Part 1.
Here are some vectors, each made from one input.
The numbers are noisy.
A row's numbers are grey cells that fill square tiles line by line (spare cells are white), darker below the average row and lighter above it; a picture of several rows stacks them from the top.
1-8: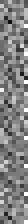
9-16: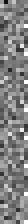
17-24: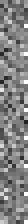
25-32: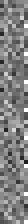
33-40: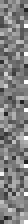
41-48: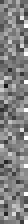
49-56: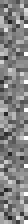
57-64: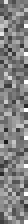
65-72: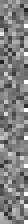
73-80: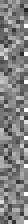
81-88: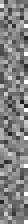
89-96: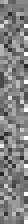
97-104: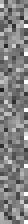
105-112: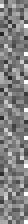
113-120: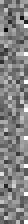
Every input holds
four true/false values.
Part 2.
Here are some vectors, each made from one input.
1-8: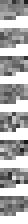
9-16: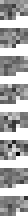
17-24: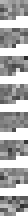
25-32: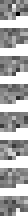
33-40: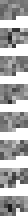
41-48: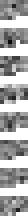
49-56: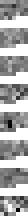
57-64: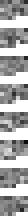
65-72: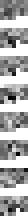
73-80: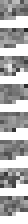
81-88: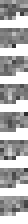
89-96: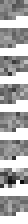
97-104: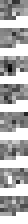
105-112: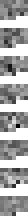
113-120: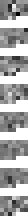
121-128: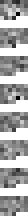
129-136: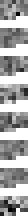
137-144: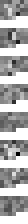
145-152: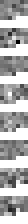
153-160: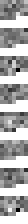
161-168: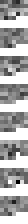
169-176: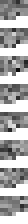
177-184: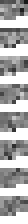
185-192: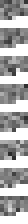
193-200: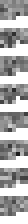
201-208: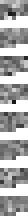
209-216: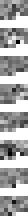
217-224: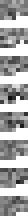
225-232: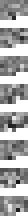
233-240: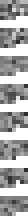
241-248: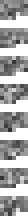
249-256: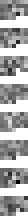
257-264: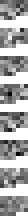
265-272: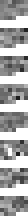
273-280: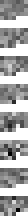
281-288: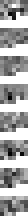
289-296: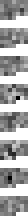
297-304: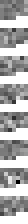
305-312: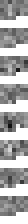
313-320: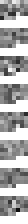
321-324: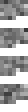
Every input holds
a point on a 9-point line.
